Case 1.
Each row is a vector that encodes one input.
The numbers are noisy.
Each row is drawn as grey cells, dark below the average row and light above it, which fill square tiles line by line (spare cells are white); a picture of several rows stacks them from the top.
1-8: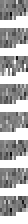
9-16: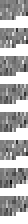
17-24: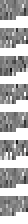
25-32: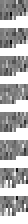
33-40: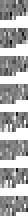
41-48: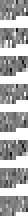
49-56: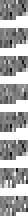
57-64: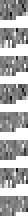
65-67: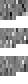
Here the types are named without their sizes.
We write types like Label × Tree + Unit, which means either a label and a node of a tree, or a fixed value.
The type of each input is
Line.
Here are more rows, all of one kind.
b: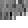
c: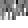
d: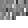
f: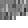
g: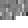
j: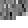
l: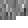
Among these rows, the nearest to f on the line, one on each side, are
b and l.
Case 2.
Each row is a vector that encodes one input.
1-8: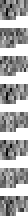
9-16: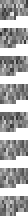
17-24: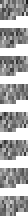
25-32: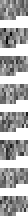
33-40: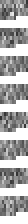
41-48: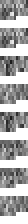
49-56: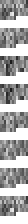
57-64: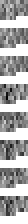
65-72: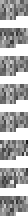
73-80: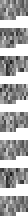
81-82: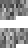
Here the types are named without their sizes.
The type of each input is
Bool × Bool × Bool.
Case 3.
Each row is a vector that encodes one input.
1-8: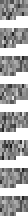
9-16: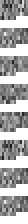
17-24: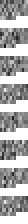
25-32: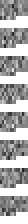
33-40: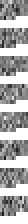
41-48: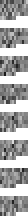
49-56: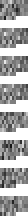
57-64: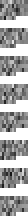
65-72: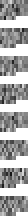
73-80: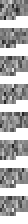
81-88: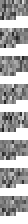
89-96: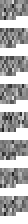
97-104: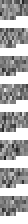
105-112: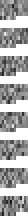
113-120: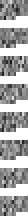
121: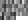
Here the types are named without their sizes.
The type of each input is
Line.
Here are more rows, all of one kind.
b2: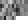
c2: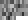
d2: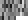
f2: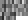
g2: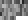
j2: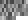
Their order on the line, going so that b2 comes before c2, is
b2, g2, j2, c2, f2, d2.
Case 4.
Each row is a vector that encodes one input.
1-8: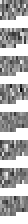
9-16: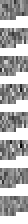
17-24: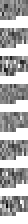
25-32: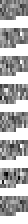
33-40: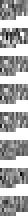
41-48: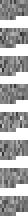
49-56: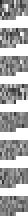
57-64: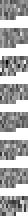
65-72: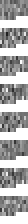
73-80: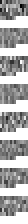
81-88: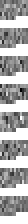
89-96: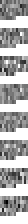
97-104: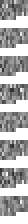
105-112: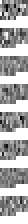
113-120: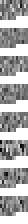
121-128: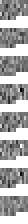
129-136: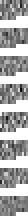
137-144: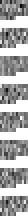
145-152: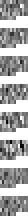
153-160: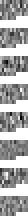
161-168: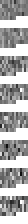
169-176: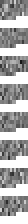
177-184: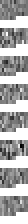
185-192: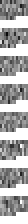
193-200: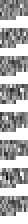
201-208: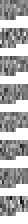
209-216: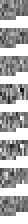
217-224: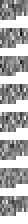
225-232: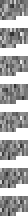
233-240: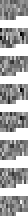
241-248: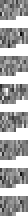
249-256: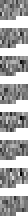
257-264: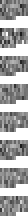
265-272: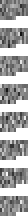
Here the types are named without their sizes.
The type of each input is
Line.
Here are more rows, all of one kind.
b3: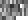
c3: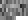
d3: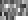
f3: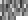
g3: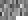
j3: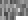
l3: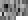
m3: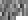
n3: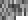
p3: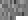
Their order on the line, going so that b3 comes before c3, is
n3, b3, g3, d3, j3, p3, c3, l3, m3, f3.
